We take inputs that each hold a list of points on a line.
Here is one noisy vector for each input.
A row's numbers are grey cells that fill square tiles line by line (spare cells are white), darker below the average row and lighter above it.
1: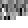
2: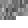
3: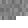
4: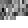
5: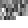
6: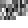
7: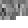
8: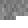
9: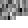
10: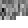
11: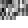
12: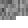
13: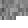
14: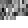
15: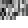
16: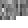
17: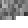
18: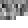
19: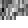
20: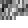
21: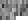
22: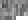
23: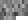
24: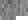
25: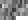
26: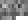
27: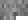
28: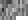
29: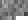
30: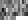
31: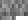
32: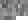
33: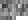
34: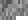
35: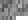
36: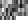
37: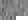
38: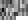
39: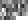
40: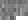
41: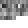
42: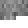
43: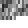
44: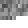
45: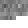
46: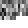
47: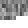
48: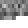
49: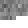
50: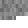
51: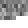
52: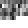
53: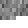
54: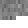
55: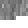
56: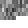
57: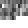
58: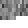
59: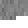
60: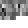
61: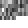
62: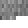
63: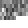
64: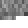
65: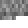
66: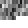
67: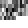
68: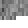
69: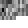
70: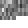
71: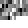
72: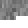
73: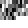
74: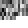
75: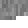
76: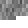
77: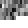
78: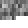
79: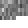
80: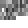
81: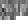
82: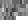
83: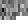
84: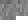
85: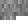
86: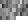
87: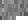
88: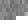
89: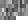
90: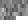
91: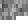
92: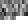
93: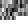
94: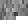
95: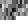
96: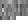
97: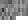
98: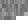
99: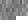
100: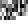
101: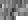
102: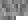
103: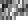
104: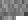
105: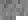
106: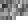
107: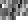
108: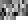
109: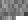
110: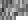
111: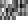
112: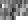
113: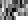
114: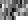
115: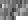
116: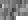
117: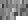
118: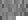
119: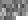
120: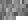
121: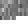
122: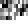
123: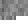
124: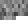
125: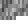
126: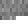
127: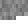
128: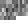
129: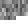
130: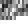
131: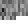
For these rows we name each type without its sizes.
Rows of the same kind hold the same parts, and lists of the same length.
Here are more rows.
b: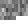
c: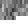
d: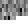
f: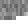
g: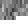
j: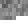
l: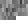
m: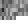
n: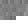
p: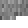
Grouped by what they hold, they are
b, c, f, g, j, l, m, n
d
p

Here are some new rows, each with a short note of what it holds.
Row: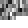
the empty list
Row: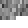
a list of one item
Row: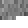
a list of one item
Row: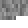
a list of two items
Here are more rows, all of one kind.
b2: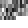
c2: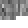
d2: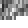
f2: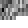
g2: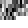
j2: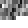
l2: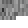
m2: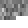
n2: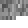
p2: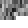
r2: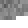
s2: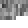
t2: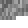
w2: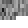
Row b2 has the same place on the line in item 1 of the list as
g2, l2, s2 and w2.
